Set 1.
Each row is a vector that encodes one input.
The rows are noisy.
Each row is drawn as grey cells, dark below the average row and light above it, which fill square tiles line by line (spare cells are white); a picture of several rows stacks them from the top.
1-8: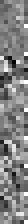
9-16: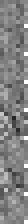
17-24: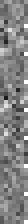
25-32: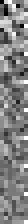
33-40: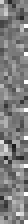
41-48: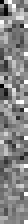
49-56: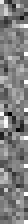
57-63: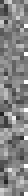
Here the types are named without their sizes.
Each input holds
a point on a line and a true/false value.
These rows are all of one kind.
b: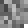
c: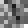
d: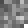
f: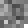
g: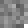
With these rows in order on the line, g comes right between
b and f.
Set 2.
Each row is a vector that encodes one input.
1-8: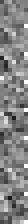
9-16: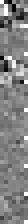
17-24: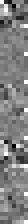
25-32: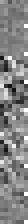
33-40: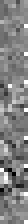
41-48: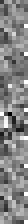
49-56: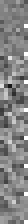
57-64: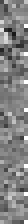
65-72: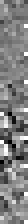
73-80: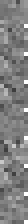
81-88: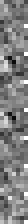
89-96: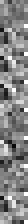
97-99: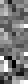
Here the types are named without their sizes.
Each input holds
a list of points on a line.
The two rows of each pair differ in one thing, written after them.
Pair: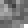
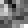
the place on the line in item 2 of the list
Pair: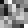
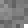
the place on the line in item 2 of the list
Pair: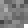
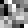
the place on the line in item 1 of the list
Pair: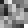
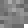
the place on the line in item 1 of the list
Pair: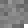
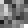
the place on the line in item 1 of the list
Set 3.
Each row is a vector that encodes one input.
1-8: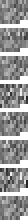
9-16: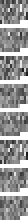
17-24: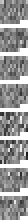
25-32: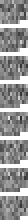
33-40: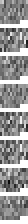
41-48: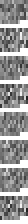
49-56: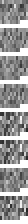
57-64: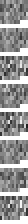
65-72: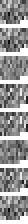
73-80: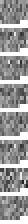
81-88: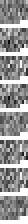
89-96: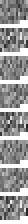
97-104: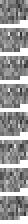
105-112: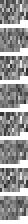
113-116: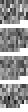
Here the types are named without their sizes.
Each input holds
either a point on a circle, or a fixed value, or a node of a tree.
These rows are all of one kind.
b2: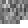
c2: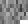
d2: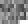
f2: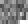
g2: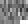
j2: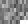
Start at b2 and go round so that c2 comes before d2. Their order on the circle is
b2, j2, c2, d2, f2, g2.
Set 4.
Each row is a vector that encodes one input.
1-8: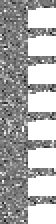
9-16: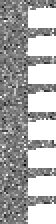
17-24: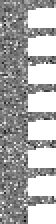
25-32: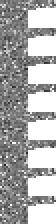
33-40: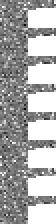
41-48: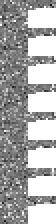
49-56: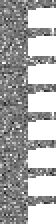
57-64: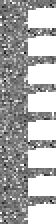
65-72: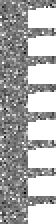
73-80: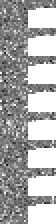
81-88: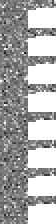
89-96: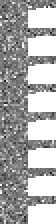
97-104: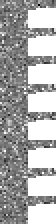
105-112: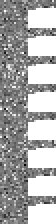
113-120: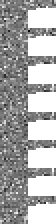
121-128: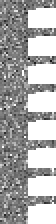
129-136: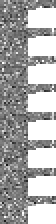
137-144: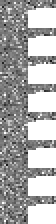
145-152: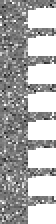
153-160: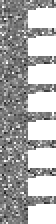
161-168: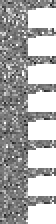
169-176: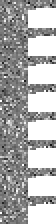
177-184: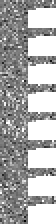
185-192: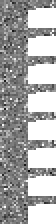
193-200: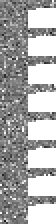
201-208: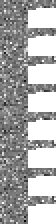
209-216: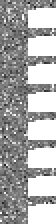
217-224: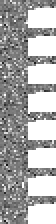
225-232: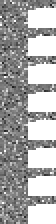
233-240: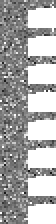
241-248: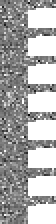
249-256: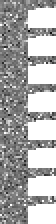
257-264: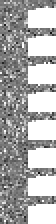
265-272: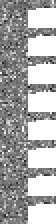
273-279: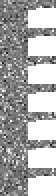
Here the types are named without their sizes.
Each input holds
either a point on a circle, or a point on a line.
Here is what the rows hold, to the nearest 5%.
About 40% of them hold a point on a circle. The rest hold a point on a line.
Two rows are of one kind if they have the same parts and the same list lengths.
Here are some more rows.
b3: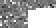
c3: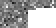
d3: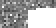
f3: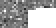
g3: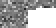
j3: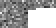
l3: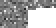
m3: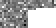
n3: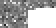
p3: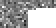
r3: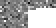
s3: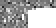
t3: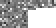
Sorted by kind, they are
b3, d3, m3, n3, p3, r3, s3, t3
c3, f3, g3, j3, l3

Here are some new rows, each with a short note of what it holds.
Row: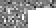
a point on a line
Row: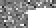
a point on a line
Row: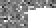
a point on a line
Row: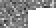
a point on a circle
